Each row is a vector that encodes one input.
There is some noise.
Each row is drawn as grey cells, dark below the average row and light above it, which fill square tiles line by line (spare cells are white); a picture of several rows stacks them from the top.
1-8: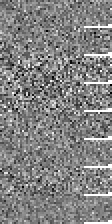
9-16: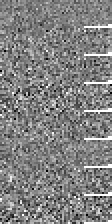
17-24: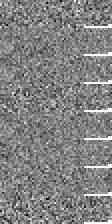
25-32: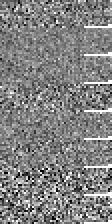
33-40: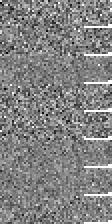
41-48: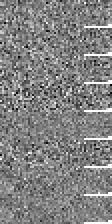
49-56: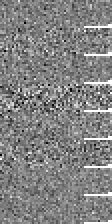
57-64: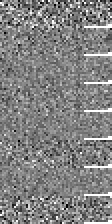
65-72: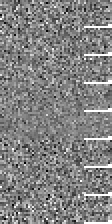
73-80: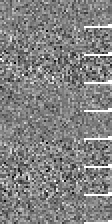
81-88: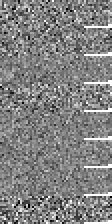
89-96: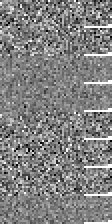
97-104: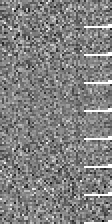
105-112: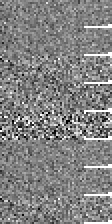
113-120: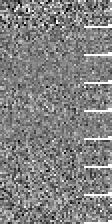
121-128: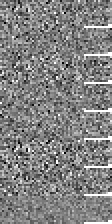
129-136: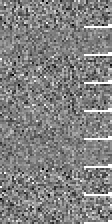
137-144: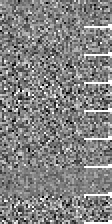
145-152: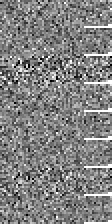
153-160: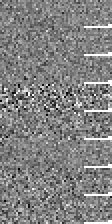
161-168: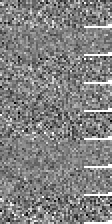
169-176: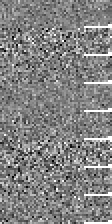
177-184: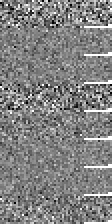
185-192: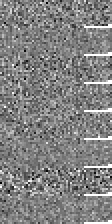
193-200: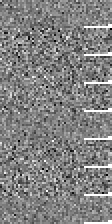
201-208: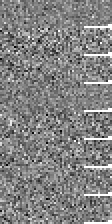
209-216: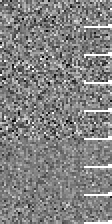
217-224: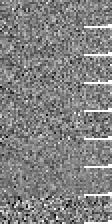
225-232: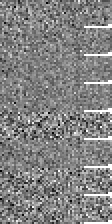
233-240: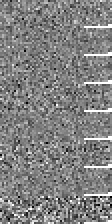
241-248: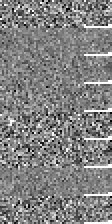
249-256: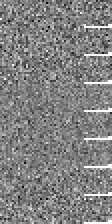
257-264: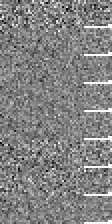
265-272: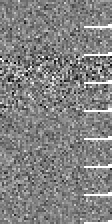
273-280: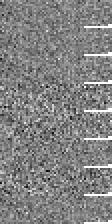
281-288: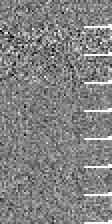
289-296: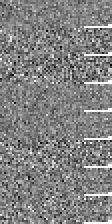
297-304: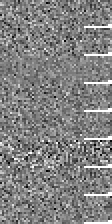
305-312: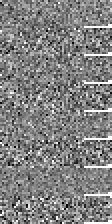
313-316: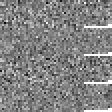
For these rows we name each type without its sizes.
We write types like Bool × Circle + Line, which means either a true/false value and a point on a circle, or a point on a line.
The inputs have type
Circle × (Circle × Circle + Unit) + Tree.
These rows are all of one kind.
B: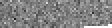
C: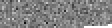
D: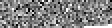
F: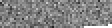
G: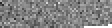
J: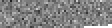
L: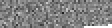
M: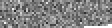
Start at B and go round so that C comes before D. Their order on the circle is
B, M, C, J, D, L, F, G.
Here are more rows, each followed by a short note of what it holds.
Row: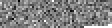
a node of a tree
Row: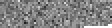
a point on each of three circles
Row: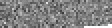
a point on a circle
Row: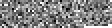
a node of a tree
